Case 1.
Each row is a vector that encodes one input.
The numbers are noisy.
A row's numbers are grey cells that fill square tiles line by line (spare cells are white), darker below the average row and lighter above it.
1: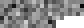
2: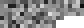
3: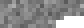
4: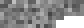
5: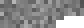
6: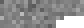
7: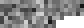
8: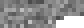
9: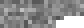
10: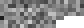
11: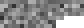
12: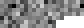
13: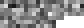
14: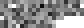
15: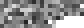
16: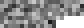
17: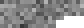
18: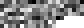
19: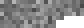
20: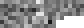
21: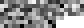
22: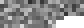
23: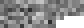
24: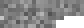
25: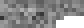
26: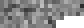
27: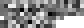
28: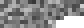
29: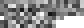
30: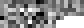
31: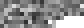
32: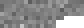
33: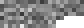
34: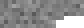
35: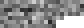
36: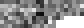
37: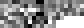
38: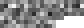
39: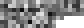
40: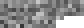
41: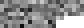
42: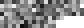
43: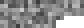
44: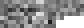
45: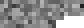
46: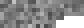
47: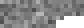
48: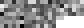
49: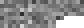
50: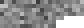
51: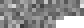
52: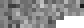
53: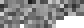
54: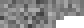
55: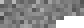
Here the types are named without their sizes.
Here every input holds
a point on a line, together with either a fixed value, or three true/false values.
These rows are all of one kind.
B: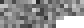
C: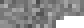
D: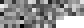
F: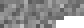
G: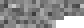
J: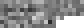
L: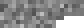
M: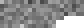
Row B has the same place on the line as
C and D.
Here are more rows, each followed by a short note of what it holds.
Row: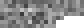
a point on a line and three true/false values
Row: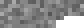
a point on a line
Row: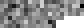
a point on a line and three true/false values
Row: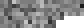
a point on a line
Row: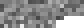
a point on a line and three true/false values
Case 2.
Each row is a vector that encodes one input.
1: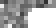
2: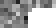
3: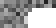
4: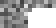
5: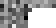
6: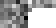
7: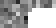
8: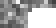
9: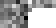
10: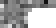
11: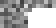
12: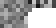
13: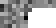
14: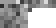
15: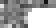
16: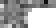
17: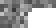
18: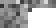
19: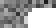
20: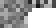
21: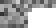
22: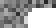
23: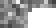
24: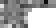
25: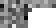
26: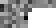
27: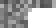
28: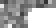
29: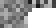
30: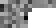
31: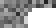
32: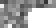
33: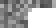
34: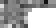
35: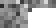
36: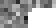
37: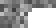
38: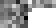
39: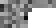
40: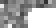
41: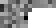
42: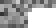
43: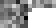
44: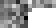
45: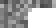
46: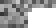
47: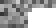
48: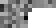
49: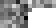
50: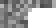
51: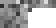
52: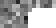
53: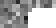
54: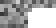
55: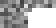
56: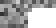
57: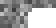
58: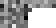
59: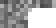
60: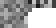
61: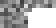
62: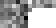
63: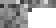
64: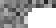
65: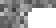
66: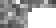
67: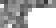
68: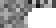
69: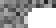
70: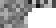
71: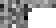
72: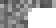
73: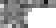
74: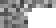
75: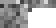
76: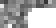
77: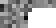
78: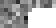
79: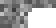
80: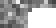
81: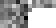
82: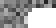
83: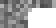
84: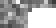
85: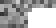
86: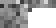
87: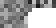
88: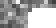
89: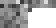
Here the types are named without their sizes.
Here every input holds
a node of a tree and a true/false value.
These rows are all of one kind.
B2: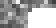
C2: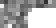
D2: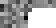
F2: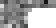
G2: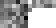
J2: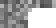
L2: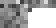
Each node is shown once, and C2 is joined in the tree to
F2.
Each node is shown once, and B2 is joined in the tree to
L2.
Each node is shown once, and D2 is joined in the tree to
G2 and J2.
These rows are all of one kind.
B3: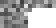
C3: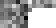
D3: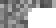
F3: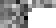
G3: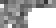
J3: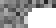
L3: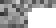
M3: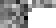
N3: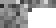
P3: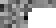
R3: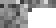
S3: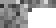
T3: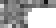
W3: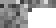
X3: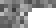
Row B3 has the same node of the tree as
N3, R3, S3 and W3.
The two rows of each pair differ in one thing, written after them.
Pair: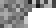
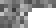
the node of the tree
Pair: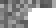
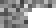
the node of the tree
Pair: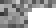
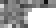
the node of the tree
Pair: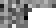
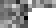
the true/false value
